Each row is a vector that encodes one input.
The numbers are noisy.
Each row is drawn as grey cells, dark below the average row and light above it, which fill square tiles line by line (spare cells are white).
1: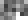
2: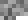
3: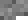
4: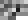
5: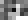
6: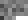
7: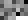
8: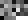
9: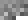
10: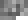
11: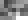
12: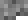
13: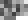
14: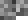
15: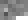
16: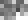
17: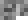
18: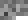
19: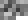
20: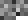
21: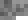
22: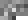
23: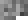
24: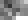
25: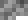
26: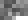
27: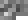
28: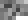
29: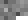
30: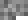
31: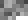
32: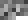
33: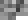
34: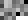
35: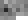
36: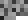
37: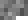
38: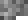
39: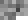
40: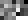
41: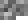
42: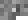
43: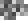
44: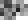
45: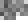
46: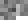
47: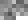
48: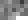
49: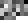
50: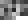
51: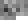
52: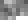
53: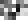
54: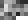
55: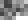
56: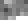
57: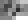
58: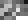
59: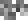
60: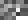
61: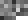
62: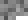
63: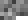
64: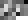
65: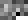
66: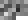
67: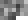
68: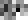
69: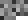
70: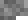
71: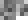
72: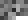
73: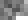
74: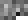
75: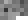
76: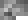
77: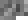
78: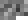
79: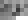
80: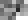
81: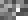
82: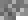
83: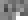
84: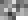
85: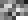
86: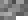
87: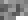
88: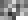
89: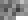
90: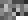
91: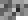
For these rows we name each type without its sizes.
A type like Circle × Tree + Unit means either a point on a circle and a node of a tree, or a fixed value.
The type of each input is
Line × Tree.
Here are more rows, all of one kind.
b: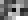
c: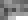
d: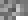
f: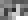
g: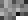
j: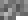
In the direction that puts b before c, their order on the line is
j, g, b, d, f, c.
